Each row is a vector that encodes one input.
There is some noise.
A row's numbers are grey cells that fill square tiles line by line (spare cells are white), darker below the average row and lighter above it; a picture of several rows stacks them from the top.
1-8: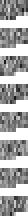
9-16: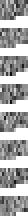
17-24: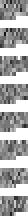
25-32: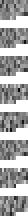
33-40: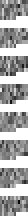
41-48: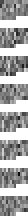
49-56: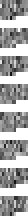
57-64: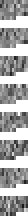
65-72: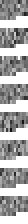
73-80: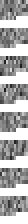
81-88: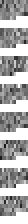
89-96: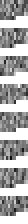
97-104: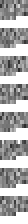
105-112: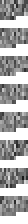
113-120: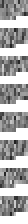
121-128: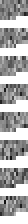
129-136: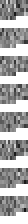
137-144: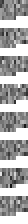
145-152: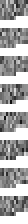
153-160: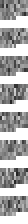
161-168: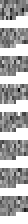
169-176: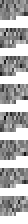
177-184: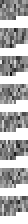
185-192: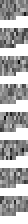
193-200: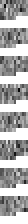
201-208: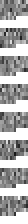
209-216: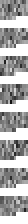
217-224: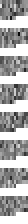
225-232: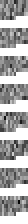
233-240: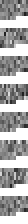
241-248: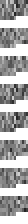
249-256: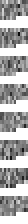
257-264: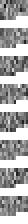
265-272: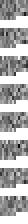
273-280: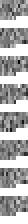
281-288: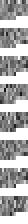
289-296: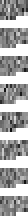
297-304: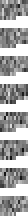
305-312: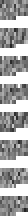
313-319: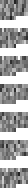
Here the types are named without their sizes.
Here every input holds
either a point on a circle, or a label, or four true/false values.
